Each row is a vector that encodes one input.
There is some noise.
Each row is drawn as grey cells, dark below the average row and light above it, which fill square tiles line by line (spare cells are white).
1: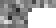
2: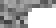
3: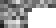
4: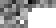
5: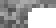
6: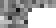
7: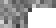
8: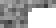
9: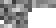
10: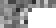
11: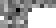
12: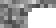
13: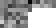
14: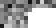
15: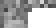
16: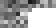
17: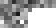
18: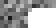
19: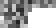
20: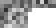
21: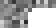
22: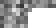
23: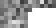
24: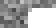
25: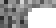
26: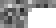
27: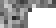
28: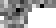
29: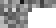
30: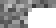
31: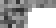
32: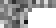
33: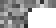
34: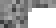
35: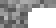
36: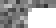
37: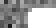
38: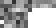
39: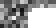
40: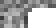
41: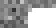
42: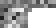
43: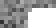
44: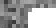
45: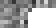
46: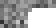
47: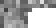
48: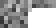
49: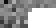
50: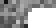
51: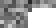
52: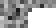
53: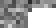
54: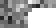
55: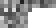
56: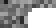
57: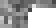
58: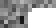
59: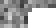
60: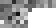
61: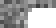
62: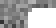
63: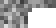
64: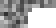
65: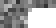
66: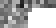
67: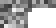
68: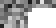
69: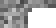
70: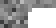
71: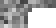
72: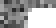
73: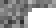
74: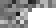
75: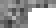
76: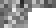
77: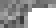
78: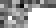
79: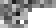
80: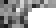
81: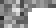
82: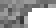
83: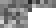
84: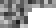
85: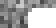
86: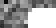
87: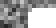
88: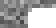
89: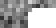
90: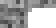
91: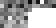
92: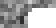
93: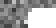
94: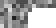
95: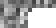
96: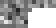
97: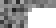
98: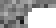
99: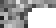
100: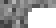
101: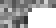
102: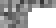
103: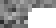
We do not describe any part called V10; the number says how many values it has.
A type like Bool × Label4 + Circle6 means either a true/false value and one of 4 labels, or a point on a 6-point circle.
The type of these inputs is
Bool × Label7 + V10.
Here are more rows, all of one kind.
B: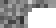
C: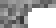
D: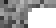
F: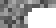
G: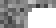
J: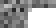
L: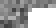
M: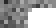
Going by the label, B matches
C and F.
